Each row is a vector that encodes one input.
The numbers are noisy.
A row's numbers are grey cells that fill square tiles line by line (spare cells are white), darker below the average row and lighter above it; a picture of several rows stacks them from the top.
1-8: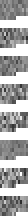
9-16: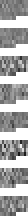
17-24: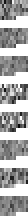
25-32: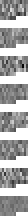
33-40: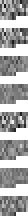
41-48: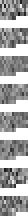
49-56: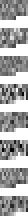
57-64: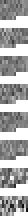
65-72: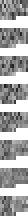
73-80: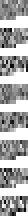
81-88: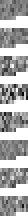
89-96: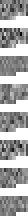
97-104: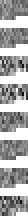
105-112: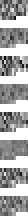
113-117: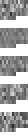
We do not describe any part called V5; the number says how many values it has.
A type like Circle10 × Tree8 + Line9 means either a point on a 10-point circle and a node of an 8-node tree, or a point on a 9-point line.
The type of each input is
Bool × V5 + List3(Line4).
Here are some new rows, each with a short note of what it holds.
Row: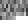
the empty list
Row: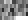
a list of three items
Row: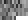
a list of two items
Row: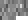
the empty list
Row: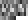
a list of two items
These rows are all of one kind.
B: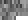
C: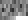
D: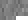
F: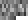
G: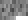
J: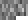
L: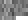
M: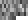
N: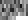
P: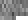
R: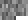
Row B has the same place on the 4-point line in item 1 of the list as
P and R.
